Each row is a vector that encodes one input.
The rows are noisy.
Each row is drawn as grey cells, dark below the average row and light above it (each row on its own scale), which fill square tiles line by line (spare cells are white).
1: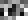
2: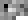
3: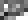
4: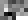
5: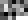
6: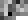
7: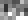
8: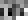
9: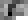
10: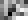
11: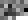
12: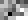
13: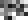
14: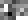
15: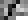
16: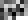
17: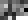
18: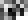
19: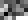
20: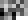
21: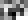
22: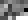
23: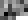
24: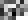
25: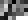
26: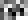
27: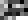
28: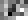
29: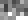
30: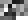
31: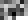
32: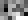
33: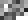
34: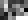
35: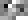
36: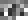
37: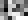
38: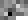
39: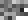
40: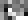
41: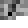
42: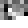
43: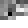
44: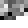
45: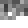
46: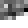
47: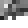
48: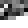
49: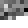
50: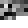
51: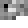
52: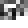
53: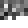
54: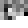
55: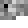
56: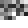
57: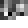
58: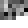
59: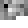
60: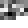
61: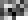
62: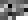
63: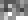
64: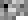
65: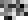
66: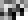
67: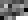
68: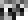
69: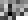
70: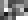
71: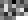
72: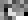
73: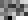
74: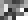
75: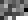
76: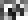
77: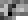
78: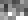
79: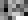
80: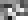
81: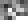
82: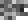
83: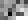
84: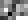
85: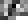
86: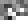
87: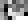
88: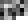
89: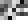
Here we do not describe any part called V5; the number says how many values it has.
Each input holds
a true/false value, together with either a point on a 6-point line, or a value of V5.
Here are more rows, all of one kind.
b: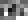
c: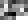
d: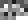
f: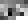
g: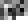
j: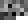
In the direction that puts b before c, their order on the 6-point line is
f, b, c, g, j, d.
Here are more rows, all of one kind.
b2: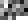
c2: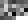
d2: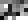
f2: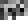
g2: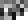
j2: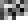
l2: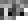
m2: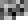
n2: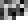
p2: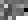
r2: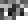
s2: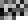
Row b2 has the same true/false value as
c2, d2 and p2.
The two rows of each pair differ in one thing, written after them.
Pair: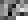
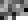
the place on the 6-point line
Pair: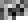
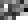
the true/false value
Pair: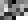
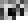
the true/false value
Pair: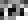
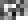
the place on the 6-point line
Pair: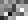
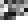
the place on the 6-point line
